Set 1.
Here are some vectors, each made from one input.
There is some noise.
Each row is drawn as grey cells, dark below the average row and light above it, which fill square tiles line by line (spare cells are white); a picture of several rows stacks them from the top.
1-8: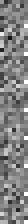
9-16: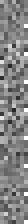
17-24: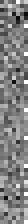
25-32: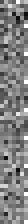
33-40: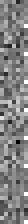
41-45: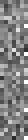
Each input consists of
a list of up to two points on a 5-point line.
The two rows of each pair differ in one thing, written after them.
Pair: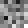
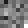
the place on the 5-point line in item 2 of the list
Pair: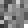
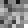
the place on the 5-point line in item 1 of the list
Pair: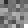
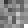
the place on the 5-point line in item 2 of the list
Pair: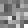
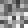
the place on the 5-point line in item 2 of the list
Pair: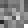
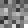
the place on the 5-point line in item 1 of the list
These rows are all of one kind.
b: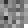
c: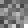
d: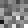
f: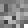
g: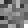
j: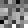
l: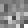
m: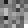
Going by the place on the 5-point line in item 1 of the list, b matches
j and m.
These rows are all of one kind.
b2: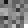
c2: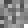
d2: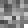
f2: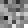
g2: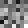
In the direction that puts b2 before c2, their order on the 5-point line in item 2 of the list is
g2, b2, d2, c2, f2.
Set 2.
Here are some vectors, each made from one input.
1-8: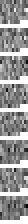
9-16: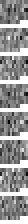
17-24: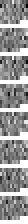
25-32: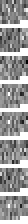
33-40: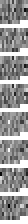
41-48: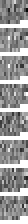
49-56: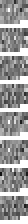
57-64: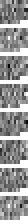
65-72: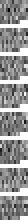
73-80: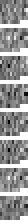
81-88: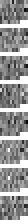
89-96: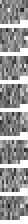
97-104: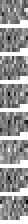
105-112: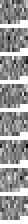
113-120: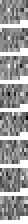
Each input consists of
a point on a 5-point circle and a true/false value.
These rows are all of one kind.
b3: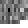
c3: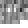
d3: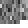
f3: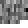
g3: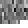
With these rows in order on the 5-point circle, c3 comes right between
d3 and g3.
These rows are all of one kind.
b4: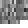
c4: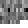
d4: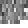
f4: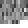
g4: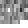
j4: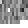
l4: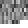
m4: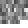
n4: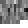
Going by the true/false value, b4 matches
c4 and n4.
